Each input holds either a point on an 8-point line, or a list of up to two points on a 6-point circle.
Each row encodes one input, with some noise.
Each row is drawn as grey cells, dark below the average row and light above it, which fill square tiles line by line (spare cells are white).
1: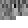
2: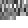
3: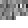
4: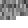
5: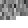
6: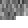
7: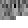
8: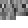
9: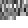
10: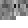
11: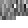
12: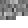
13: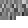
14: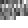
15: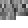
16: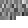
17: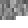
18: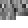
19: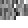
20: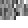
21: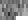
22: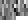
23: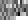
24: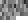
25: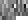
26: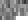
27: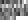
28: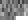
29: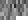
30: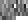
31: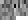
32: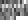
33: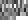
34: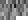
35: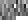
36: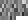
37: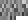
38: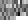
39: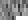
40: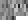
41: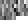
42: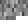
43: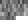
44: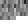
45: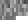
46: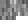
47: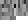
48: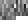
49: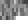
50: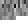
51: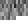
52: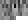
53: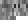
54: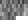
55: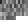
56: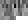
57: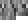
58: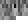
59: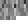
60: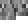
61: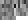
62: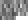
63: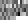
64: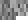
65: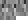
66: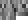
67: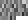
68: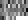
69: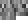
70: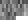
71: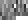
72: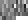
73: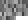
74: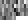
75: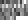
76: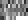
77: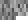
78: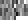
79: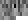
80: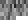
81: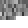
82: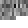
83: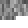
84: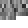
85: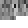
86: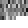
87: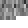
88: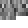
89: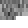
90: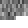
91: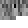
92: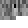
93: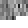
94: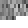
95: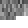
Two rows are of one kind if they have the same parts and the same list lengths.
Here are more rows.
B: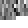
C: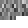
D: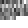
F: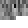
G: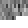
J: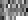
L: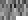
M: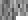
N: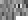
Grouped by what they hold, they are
B, C, D
F, G, L
J
M, N

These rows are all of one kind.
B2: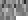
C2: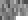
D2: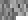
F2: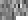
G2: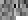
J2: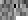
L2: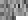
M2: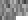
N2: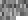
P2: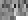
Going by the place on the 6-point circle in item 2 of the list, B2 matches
L2 and M2.
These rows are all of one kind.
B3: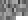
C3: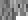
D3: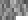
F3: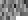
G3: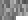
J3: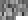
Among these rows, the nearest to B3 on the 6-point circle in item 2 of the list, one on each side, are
F3 and G3.
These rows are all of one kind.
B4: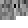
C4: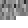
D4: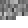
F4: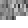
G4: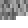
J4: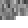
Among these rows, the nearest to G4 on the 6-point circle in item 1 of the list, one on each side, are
F4 and J4.
